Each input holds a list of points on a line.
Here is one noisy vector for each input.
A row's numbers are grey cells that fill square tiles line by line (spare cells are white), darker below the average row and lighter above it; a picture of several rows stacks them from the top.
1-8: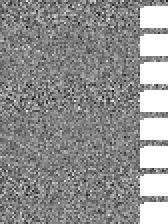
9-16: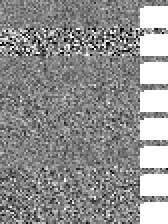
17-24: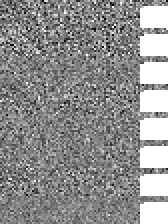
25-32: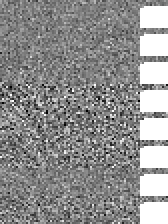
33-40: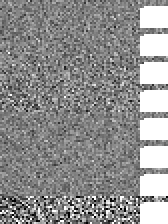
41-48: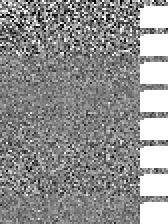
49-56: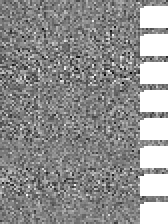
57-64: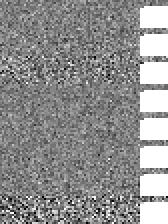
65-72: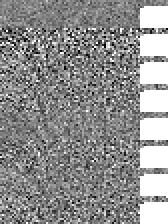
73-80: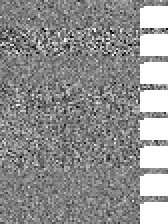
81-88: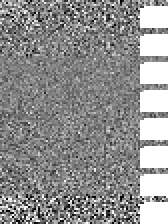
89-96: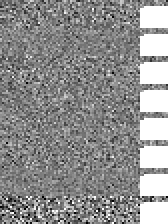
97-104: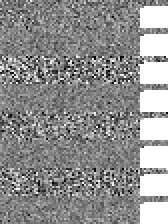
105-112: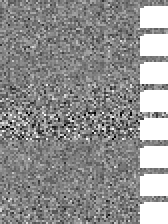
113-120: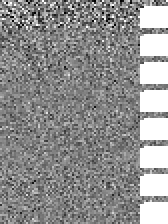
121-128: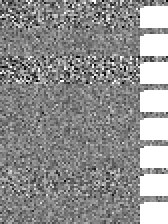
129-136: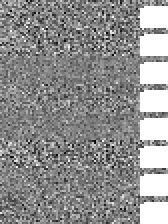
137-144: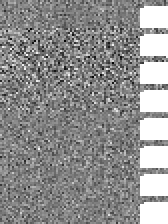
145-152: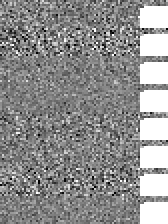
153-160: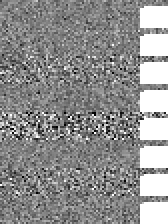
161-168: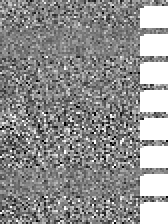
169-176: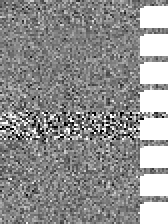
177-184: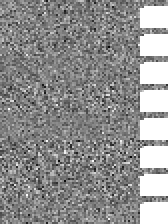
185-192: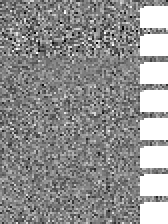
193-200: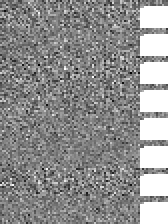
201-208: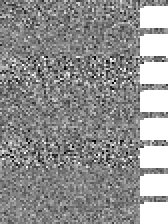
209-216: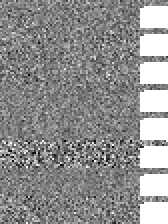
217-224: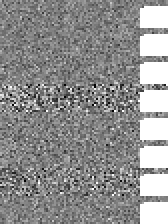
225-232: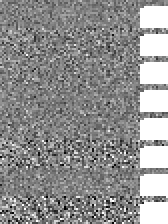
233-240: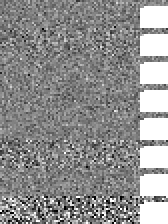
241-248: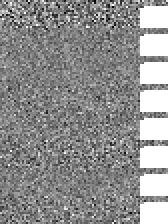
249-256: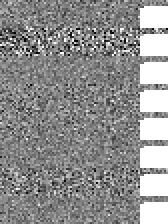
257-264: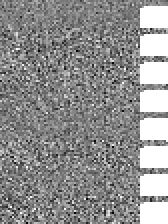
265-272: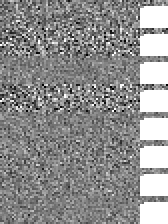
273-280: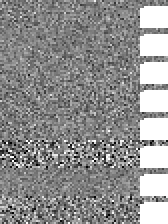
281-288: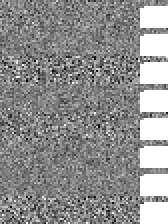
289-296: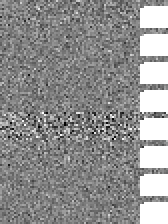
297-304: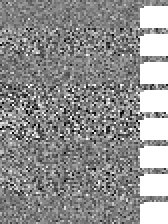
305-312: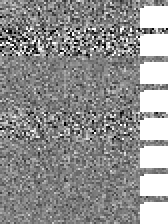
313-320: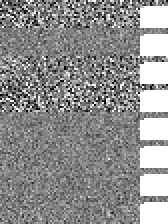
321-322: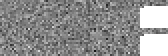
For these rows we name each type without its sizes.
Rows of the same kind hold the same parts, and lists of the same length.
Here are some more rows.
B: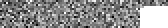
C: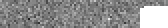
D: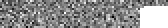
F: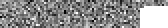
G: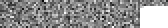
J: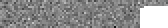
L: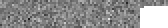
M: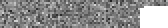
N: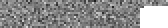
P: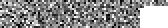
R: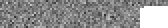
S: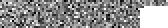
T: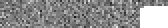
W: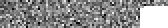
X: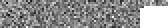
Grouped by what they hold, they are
B, C, D, F, L, R
G, J, M, N, P, S, T, X
W

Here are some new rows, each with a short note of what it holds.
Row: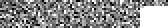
a list of two items
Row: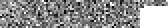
a list of one item
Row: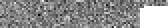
a list of one item
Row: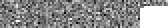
the empty list
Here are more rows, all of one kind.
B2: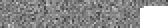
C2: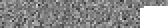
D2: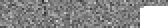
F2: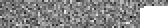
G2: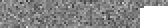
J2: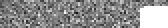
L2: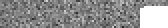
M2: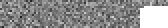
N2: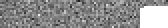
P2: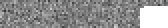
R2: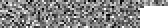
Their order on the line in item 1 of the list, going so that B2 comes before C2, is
P2, J2, F2, G2, N2, L2, R2, M2, B2, D2, C2.
